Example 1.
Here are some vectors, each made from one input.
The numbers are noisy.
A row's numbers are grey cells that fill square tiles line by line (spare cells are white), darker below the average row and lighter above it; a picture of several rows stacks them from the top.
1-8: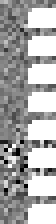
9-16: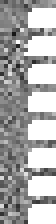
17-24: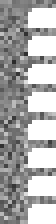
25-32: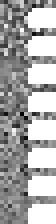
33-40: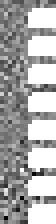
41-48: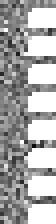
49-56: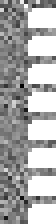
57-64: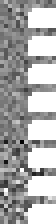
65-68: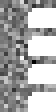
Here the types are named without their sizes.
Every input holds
either a label, or three true/false values.
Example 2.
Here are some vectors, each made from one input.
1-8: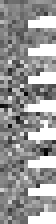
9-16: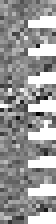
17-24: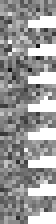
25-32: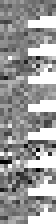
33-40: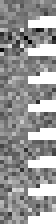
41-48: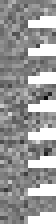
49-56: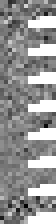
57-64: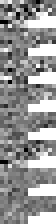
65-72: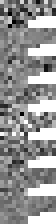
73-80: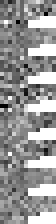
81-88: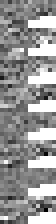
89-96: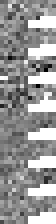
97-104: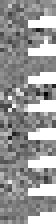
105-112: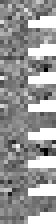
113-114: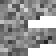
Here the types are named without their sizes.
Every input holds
a list of points on a circle.
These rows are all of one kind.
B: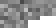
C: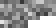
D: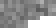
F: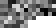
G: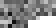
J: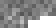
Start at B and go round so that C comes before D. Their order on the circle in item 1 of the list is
B, G, C, D, F, J.
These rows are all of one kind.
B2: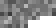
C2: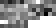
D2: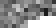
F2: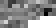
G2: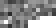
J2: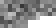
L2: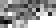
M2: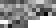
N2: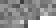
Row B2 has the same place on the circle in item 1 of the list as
C2, G2 and N2.
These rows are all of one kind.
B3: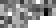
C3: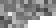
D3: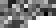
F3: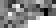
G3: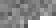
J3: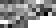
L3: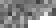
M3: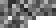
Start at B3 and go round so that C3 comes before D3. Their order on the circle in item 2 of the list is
B3, M3, C3, F3, L3, J3, D3, G3.
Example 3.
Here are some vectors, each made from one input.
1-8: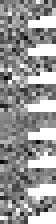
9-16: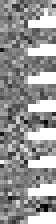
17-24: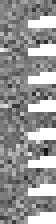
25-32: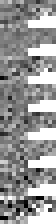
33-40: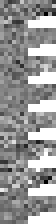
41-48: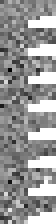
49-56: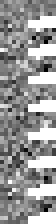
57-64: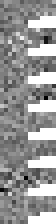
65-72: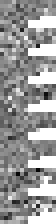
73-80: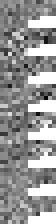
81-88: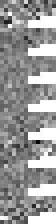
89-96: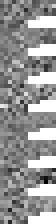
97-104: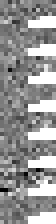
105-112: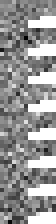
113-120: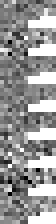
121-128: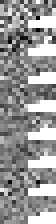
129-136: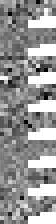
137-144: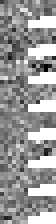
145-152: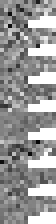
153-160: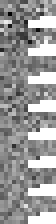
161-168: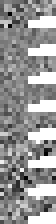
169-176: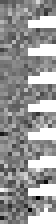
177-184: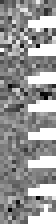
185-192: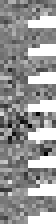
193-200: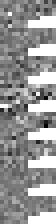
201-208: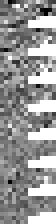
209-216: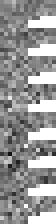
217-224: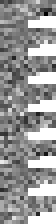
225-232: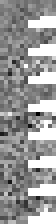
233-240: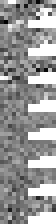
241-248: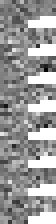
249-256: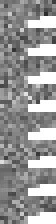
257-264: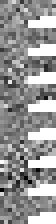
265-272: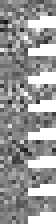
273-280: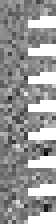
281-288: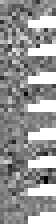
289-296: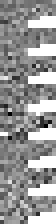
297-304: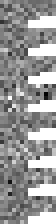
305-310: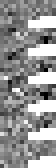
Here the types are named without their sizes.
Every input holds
either a point on a circle, or four true/false values.
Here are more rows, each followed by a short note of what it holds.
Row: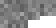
four true/false values
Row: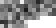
four true/false values
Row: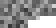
a point on a circle
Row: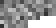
a point on a circle
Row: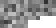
a point on a circle
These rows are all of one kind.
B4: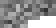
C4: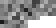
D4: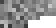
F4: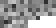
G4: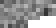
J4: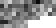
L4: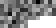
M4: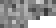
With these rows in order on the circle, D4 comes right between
G4 and J4.
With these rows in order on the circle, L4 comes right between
B4 and J4.
